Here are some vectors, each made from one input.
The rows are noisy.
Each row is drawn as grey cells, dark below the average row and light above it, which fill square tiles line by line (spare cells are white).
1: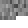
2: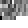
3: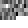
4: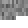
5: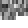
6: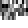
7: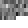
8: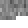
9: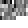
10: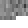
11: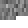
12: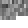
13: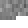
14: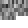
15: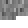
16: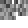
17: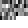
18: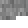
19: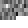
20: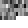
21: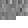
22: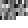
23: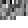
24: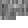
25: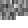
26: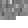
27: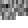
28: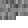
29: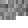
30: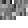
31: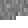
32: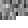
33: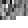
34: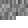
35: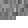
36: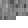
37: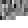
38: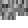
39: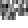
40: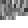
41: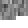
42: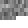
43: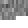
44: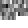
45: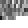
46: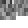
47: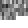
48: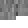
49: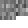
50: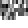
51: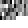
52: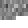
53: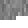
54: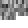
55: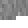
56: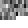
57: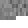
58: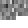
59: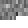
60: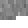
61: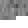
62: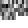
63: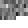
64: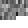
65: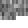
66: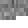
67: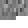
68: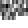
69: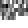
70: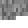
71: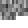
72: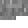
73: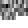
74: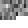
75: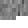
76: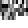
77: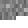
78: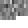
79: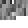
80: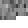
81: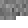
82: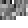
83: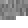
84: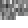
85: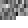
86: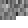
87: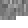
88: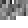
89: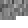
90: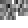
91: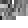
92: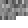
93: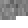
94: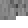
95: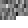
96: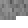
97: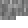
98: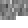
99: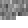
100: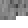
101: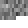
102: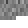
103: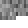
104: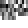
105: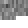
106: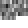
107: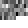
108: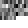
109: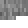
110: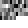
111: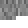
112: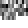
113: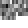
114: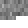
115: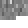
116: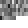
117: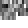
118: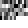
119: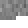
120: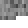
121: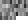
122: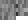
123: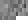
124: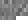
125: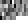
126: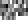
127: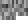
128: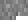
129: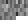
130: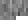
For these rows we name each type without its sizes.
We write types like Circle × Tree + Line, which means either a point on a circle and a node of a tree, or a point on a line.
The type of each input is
(Bool × Bool × Bool + Unit) × Label + Circle.
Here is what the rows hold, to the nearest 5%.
About 15% of them hold a point on a circle. The rest hold a label, together with either a fixed value, or three true/false values.
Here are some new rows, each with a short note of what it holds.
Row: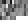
a point on a circle
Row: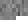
a label and three true/false values
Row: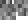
a point on a circle
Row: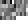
a point on a circle
